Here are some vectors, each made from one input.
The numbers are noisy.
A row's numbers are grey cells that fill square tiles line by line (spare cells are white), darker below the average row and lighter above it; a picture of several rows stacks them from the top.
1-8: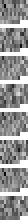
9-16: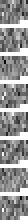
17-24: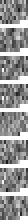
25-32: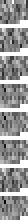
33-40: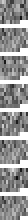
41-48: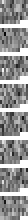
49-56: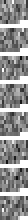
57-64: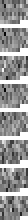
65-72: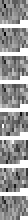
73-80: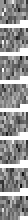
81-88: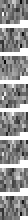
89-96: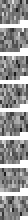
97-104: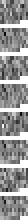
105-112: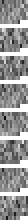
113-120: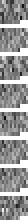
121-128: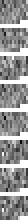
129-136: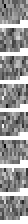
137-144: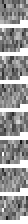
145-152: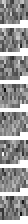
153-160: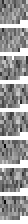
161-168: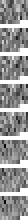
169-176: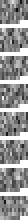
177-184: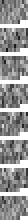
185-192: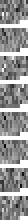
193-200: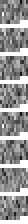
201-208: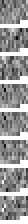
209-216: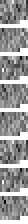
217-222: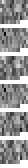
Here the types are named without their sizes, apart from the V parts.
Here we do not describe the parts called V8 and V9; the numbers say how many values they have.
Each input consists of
either a point on a line, or a true/false value and a value of V8, or a value of V9.
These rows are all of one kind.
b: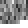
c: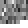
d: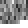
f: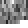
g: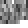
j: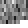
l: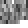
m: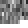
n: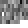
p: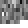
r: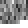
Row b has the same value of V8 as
d, m and r.
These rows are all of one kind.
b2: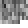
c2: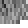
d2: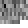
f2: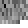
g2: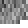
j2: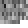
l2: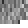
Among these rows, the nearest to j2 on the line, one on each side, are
b2 and d2.
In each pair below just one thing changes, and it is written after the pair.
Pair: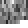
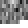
the true/false value
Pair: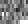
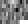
the value of V8
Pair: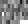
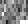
the true/false value
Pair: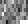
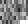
the value of V8
